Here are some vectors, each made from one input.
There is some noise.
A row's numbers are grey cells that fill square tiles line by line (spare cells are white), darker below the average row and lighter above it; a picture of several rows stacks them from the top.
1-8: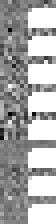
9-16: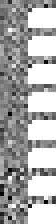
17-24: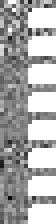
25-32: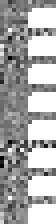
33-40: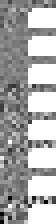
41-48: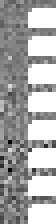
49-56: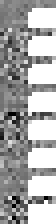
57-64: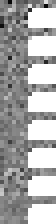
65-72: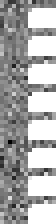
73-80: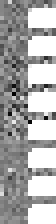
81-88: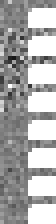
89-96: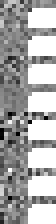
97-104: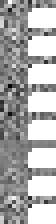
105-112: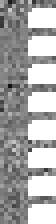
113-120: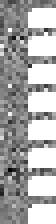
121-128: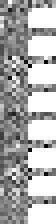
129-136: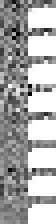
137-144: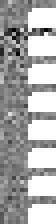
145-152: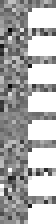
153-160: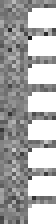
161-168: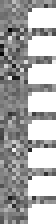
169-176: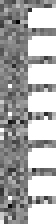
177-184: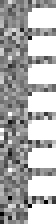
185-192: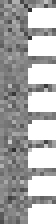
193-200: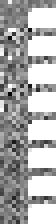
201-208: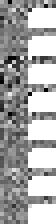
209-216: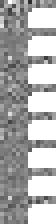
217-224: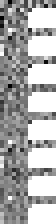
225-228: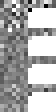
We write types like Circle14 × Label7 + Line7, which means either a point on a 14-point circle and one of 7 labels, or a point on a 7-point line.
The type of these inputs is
(Bool × Bool × Bool + Unit) × Line6 × List3(Line4) + Line3 × Line5.
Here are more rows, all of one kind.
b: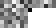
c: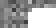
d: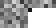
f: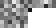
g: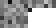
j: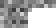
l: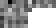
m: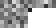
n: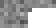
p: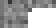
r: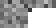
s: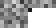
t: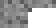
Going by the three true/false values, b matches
f and m.
